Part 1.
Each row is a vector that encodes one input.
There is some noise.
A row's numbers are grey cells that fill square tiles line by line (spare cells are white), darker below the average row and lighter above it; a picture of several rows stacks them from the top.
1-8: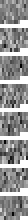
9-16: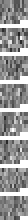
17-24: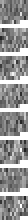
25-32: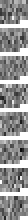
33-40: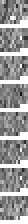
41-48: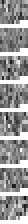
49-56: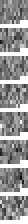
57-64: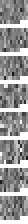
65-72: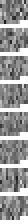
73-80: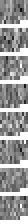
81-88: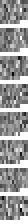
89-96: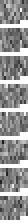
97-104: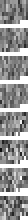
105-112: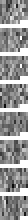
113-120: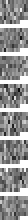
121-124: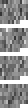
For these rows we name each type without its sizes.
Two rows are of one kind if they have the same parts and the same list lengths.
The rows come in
2 kinds.
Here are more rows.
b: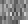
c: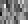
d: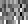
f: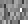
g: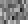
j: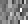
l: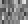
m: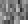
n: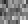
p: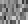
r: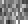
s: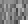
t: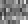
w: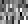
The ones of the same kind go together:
b, c, g, l, m, n, s, t
d, f, j, p, r, w

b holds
a node of a tree and three true/false values.
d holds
a point on a line and a node of a tree.
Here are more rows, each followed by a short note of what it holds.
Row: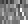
a point on a line and a node of a tree
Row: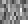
a point on a line and a node of a tree
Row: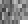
a node of a tree and three true/false values
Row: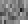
a node of a tree and three true/false values
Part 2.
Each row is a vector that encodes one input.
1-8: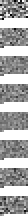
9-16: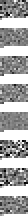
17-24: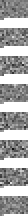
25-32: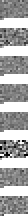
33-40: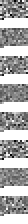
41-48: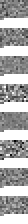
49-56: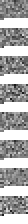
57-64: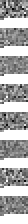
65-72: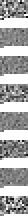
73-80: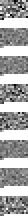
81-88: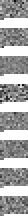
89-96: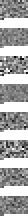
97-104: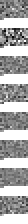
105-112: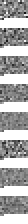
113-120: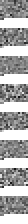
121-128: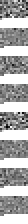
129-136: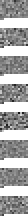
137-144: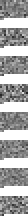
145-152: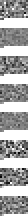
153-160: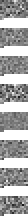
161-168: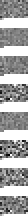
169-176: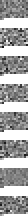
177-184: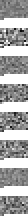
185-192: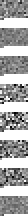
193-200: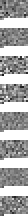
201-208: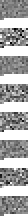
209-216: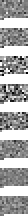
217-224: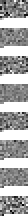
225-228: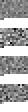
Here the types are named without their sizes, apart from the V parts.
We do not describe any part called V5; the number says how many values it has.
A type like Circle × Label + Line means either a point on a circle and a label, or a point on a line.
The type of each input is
(Bool × Bool × Bool + Unit) × V5 + Line.
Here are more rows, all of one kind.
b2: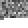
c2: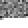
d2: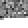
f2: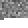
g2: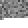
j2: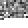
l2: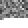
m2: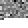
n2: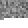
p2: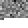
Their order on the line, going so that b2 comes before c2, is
b2, f2, p2, j2, g2, m2, n2, c2, d2, l2.
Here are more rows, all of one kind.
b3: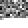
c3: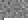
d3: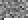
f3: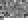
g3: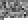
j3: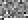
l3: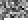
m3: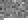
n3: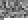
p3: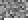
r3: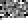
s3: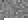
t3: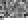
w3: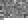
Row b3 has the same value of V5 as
g3, j3, l3 and r3.
